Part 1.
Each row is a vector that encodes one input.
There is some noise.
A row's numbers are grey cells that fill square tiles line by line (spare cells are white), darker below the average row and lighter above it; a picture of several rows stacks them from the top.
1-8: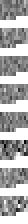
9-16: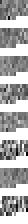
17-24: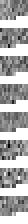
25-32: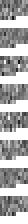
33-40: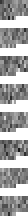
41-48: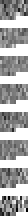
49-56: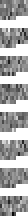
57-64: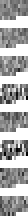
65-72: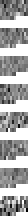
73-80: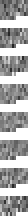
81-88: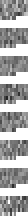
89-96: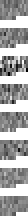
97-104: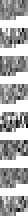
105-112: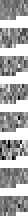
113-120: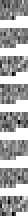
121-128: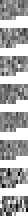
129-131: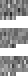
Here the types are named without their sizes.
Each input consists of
a list of points on a line.
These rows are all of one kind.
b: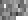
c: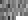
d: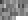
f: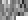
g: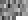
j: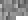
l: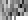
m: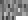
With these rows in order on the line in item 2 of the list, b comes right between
d and m.
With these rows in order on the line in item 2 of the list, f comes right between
c and d.
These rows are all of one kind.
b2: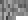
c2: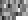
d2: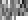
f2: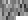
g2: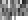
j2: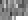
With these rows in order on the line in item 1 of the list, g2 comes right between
c2 and d2.
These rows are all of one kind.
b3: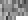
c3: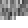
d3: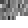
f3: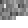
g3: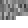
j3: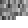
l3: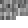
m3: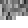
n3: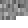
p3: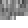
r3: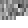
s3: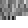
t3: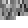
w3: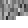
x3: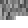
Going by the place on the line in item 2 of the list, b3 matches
c3, m3, n3 and x3.
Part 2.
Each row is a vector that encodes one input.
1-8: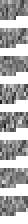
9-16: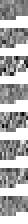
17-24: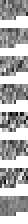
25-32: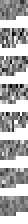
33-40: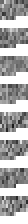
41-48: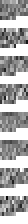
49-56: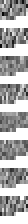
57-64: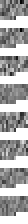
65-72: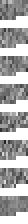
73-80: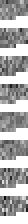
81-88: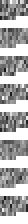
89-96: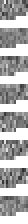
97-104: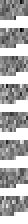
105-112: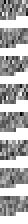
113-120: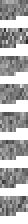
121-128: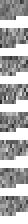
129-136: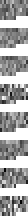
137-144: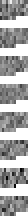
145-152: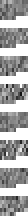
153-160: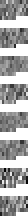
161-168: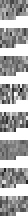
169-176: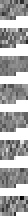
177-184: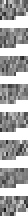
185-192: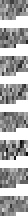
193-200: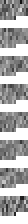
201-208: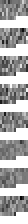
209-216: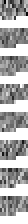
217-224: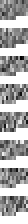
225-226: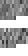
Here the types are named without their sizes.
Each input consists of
a list of points on a line.
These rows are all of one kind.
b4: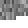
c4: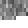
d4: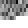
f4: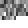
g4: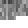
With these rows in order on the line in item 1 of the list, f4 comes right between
d4 and g4.
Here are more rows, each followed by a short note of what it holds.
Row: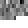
a list of one item
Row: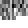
the empty list
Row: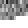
a list of two items
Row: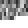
a list of two items
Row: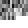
the empty list
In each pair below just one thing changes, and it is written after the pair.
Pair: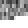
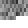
the place on the line in item 1 of the list
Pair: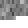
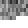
the place on the line in item 2 of the list
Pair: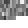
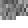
the place on the line in item 2 of the list
